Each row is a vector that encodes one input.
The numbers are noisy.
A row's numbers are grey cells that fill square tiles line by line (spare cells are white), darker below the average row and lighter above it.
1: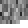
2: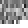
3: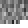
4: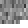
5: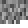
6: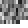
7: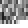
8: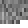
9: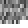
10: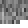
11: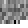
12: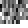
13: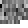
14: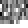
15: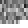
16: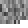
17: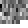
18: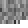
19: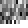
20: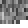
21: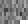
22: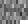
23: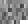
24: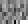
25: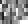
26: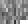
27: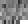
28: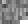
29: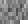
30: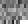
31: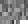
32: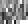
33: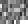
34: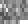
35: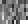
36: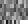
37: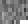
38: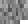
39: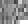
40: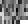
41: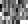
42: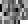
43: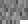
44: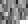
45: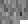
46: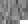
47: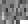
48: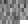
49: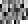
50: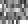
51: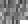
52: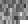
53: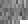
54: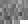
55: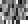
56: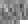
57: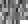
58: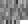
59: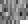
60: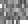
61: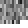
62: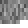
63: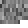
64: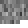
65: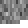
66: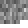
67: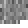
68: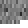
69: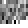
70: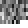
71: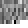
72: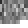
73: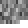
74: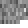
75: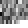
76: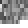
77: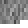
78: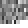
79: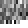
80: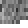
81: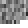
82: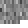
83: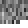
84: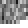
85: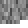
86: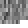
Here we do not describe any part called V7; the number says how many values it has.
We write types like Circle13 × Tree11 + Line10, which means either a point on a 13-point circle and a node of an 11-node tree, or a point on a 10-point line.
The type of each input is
(Line4 + V7) × Line5.
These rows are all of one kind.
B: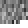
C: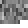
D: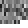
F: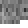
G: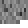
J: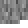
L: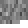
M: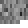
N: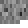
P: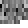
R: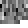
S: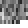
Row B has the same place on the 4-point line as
F, J and S.
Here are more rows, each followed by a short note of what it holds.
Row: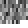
a point on a 5-point line and a value of V7
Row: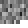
a point on a 4-point line and a point on a 5-point line
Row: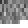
a point on a 5-point line and a value of V7
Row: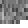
a point on a 4-point line and a point on a 5-point line
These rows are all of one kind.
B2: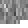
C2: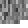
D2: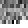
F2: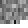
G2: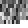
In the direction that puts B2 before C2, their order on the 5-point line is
F2, G2, D2, B2, C2.
